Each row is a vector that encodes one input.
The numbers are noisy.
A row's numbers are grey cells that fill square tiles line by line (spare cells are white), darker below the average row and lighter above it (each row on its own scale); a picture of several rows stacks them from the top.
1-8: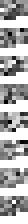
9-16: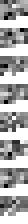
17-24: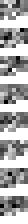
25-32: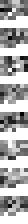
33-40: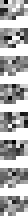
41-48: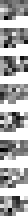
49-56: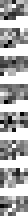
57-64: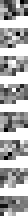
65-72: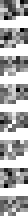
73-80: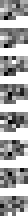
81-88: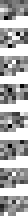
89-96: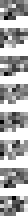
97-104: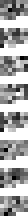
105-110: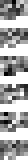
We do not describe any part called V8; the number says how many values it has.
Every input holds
a value of V8, together with a list of up to two points on a 4-point line.
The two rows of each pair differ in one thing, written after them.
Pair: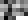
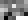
the place on the 4-point line in item 2 of the list
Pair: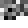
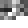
the value of V8
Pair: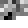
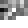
the value of V8
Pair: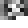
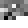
the value of V8
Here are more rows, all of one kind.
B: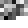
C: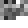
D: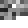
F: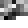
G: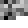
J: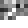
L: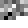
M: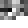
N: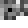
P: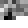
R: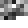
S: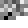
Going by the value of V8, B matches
C, F, N and R.
